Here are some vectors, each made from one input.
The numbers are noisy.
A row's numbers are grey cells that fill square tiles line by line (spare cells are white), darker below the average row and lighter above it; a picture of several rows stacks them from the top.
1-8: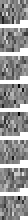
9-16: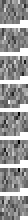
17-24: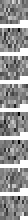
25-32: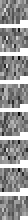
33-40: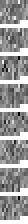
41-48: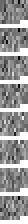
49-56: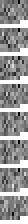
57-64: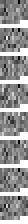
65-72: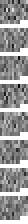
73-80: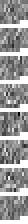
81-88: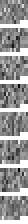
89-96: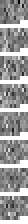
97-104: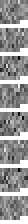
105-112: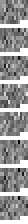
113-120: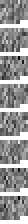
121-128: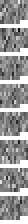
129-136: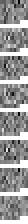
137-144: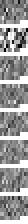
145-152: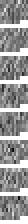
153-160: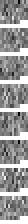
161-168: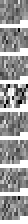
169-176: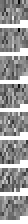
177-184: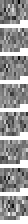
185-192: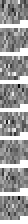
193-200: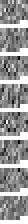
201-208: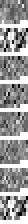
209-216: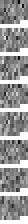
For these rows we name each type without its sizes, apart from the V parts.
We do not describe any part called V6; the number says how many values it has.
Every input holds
a list of items, each a true/false value and a value of V6.
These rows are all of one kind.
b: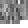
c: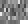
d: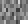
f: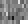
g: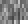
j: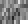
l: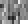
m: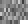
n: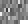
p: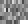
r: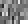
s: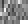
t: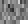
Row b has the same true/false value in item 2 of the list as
r and t.
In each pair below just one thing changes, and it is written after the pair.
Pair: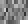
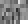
the true/false value in item 2 of the list
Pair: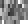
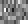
the true/false value in item 2 of the list
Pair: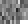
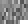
the value of V6 in item 1 of the list
